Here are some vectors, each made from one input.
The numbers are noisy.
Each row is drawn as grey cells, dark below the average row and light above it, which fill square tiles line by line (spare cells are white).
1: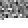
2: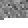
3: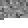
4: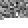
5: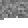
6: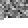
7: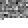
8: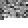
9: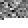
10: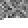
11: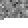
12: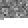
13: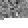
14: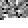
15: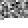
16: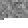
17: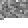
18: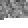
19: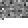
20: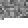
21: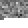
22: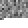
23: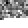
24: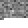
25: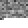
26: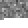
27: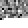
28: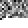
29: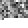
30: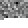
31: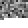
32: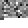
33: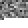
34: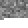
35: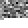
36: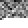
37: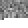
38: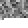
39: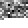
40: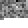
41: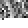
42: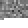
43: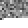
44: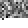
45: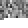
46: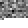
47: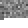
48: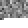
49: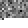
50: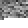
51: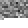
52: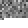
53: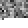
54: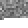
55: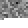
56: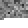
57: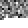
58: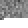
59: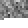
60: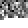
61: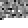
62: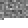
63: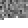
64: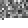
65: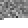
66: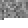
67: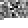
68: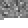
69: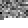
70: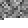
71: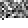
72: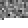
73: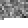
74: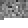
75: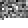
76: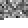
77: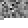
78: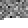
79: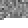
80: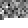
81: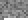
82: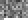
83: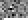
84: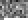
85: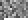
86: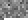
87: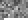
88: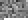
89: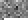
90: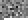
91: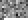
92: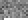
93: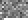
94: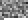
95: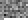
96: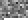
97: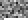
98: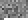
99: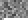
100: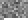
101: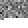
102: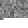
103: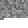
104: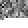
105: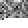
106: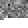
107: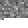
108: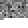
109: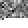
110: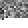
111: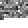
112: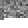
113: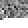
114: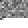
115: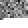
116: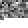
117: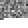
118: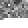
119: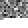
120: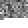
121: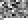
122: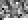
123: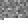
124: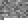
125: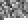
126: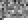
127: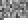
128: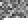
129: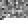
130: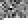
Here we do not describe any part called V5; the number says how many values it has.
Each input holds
a list of up to two items, each a true/false value and a value of V5.
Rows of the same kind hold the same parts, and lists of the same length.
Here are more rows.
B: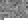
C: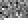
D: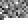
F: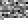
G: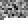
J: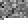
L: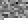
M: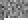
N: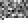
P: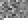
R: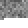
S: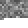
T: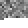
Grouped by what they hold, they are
B, F, J, L, R, S, T
C, G, N, P
D, M

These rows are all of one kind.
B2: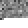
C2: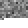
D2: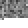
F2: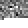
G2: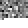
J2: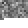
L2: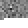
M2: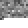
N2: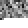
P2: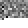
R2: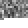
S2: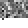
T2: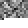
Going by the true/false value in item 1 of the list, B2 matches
J2, L2, N2 and P2.
